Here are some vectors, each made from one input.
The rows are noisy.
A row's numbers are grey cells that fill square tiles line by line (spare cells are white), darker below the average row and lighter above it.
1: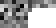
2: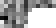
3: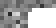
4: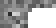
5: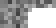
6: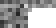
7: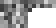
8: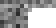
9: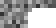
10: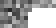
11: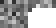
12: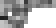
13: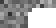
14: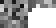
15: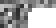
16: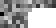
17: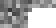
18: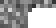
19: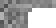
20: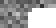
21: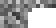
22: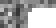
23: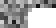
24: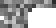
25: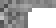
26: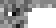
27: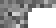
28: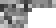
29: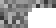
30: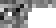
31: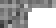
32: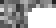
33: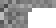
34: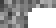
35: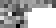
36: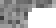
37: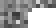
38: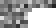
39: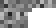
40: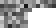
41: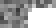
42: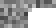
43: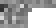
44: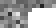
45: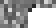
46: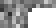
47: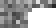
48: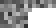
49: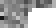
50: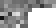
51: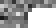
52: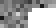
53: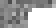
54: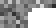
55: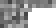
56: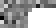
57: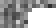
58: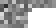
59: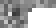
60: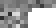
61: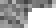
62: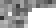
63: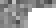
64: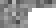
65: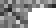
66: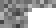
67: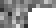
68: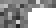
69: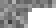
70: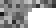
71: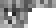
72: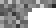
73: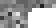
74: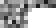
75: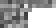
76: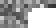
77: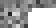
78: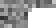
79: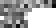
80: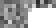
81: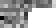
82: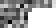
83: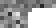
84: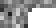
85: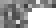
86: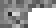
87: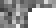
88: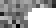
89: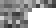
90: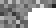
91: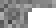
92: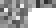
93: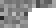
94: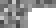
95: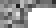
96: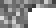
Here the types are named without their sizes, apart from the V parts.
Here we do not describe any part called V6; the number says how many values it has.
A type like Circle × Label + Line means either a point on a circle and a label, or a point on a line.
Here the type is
(Bool × Bool × Bool + V6) × Line.
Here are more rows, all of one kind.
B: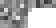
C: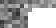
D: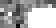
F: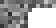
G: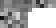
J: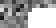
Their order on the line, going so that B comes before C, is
B, G, J, D, F, C.
